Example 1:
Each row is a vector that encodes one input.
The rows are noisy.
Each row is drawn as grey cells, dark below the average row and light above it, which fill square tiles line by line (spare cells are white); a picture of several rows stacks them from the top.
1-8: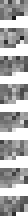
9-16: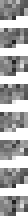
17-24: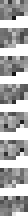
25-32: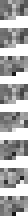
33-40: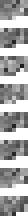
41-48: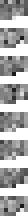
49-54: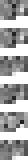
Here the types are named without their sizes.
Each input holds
either a fixed value, or three true/false values.
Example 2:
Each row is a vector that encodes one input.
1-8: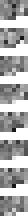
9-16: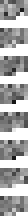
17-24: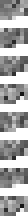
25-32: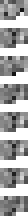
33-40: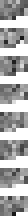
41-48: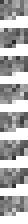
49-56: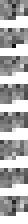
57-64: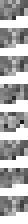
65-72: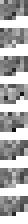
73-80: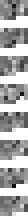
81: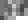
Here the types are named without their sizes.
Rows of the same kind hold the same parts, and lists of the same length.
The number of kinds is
2.
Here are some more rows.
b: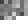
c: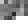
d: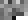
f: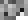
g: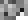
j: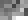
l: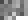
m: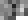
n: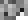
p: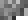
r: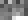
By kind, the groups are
b, c, d, j, l, m, p, r
f, g, n

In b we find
three true/false values.
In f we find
a fixed value.
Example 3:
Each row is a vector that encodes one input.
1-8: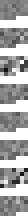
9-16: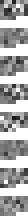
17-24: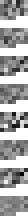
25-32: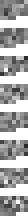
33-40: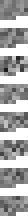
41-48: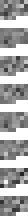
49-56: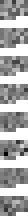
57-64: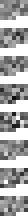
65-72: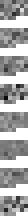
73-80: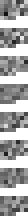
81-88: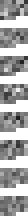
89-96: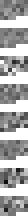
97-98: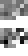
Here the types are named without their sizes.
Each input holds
a point on a line.
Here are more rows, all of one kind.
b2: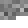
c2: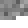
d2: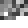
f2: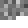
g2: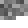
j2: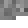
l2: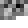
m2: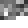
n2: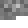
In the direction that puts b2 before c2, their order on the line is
b2, j2, c2, d2, l2, m2, n2, g2, f2.
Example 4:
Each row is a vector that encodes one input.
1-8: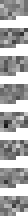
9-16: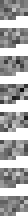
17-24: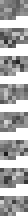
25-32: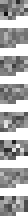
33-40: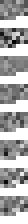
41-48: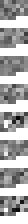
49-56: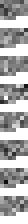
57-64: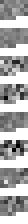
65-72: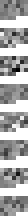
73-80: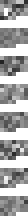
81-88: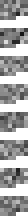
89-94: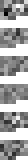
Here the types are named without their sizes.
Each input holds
a point on a circle.
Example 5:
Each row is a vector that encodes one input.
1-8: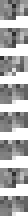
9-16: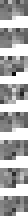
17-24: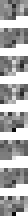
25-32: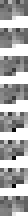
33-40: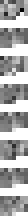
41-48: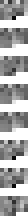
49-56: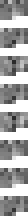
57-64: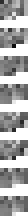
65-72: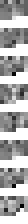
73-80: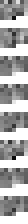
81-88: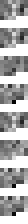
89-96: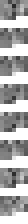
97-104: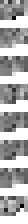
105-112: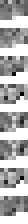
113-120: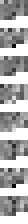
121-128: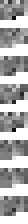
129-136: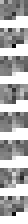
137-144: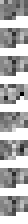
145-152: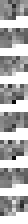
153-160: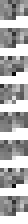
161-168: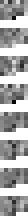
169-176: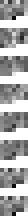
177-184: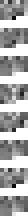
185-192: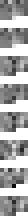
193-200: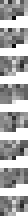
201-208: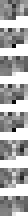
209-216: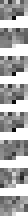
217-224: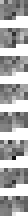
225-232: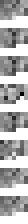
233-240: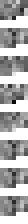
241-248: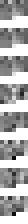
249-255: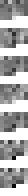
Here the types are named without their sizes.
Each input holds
either a fixed value, or three true/false values.
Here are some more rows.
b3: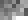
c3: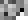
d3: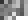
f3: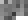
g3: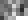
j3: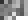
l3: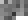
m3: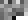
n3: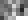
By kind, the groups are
b3, d3, f3, g3, j3, l3, m3, n3
c3

